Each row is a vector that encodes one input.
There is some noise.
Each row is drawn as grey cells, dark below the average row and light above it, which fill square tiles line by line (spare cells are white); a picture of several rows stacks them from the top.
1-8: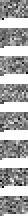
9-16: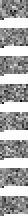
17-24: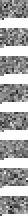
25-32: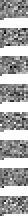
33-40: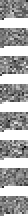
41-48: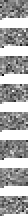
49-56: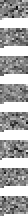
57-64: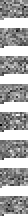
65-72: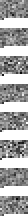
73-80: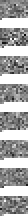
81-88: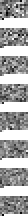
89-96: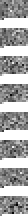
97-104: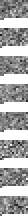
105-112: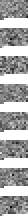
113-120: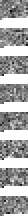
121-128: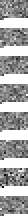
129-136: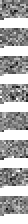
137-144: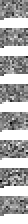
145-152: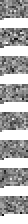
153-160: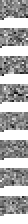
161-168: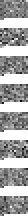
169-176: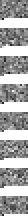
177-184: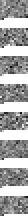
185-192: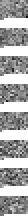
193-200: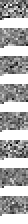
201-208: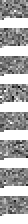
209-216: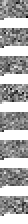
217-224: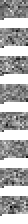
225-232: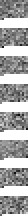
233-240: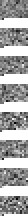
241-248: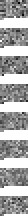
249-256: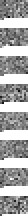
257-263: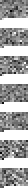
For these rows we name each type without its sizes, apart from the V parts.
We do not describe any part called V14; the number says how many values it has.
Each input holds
a value of V14, together with a list of points on a line.
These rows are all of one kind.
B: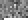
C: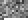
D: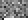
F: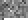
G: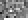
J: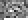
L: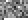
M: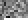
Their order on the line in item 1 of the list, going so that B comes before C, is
L, D, B, C, F, J, M, G.
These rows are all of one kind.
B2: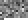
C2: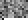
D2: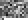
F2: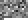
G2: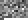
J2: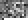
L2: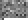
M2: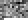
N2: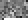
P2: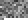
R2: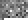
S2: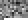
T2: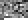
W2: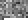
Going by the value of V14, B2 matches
D2, J2 and P2.
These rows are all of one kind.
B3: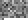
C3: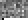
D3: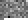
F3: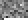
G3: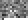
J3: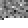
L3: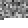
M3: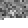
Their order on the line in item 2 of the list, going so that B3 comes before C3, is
D3, J3, G3, M3, B3, L3, C3, F3.
